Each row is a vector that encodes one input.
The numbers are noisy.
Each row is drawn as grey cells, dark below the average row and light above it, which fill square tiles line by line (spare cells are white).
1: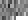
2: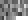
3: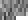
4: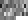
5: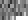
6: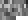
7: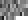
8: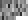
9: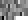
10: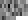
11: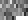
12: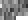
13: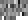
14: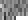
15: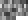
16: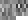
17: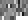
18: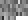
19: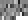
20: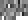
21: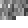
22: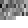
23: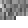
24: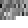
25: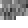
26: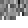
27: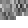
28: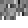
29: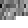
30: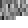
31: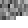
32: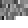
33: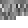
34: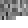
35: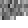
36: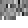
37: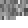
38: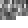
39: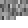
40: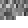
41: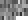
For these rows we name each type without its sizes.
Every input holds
a true/false value, together with either a point on a circle, or a fixed value.
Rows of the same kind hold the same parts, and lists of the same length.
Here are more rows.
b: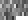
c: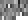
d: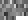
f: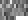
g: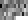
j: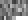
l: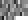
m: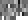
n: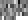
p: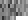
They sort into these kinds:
b, d, f, j, l, p
c, g, m, n

